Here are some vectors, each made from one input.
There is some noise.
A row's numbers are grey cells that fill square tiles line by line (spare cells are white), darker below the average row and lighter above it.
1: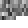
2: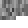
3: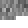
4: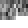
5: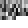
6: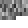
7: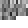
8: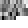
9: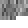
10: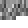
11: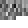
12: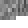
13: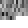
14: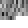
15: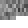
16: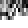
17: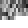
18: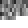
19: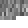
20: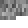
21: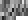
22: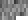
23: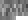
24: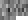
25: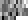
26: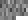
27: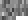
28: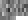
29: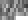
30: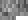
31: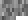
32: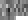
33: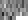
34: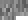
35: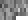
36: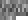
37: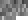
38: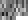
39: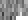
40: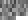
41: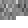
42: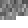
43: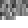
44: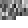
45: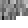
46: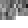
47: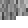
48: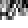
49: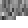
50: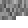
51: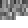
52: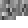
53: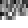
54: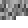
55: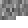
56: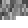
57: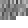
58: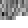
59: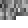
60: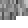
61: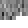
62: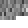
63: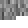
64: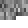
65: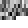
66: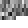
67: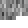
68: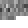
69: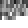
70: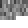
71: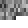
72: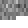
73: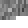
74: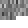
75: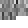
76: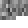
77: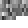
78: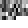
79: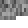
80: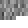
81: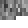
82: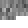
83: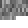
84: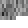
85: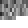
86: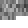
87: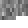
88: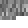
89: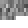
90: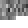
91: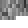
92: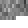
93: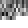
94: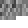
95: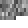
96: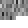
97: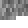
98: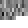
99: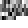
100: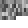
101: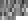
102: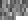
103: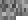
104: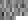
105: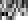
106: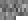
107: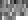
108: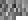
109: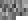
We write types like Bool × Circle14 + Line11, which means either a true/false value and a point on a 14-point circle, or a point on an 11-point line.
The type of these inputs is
Bool × Bool × Bool + Label10 + Line7.
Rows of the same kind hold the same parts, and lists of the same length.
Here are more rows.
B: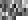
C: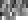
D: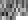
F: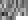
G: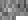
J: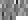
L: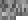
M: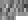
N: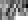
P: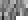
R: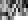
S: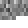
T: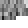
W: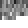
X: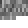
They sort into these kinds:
B, C, L, W, X
D, F, J, P, T
G, M, N, R, S

